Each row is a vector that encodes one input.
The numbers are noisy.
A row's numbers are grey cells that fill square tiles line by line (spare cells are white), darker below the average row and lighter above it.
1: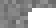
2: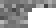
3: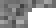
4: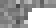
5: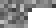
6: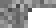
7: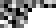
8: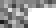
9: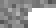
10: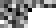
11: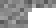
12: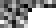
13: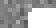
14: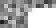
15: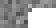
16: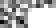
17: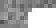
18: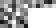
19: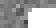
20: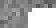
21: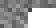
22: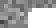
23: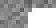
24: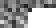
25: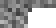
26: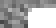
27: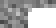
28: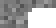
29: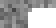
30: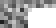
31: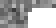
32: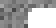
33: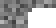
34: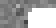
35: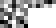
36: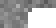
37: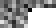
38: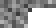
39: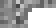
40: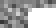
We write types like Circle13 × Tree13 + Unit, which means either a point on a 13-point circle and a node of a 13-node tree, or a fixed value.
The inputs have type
Circle5 × Line6 × Line6.
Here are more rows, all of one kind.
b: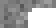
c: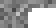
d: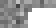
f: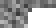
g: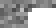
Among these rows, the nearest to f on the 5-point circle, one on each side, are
b and d.
